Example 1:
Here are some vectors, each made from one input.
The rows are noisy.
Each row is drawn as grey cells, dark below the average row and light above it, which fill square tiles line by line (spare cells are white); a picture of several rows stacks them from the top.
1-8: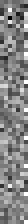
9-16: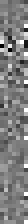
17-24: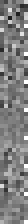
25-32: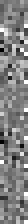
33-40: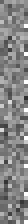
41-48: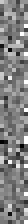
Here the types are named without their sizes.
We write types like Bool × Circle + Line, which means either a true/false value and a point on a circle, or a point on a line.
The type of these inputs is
List(Line).
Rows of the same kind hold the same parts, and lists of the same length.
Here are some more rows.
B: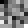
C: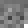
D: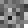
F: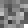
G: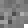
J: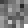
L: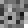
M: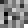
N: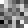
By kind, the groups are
B, C, J, L
D, F, G
M, N

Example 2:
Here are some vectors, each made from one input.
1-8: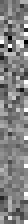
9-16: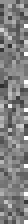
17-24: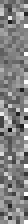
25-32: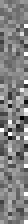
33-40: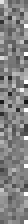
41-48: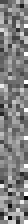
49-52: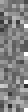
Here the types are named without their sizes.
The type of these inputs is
Bool × Bool × Bool × Bool × Circle.
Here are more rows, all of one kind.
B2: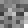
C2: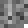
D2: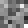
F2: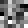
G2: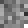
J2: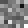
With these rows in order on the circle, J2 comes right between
D2 and G2.
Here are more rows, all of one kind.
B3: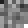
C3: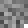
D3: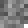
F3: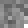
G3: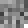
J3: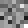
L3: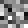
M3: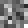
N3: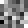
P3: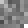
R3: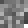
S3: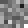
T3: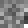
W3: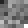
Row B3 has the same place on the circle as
C3, G3 and L3.
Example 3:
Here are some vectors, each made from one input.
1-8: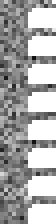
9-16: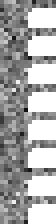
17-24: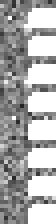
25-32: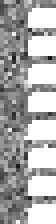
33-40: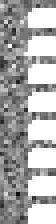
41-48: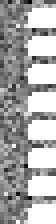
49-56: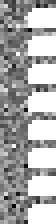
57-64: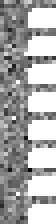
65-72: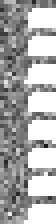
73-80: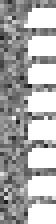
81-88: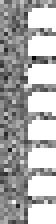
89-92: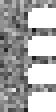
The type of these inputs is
Line9 + Line12.
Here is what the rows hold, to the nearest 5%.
About 45% of them hold a point on a 9-point line. The rest hold a point on a 12-point line.
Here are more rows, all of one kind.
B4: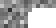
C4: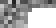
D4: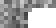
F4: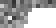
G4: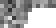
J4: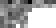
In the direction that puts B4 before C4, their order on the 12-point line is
B4, C4, F4, G4, D4, J4.
